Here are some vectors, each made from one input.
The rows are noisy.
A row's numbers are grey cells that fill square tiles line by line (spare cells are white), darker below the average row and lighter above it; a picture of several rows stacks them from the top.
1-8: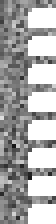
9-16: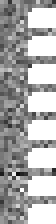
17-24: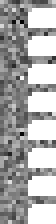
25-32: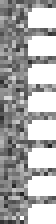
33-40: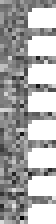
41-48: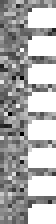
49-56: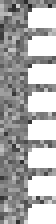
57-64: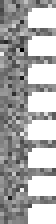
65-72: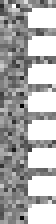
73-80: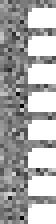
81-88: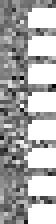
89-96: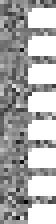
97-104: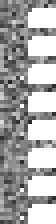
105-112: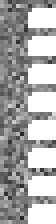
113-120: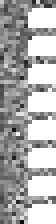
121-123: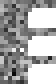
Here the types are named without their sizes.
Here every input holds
a point on a line, together with either a label, or a point on a line.
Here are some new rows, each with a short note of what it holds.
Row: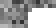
a point on each of two lines
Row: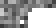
a point on each of two lines
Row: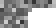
a label and a point on a line
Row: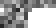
a point on each of two lines
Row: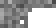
a point on each of two lines
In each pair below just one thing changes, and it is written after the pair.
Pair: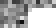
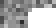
the label
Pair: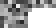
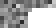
the label
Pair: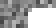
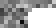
the label
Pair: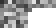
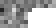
the label
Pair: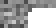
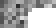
the place on the line
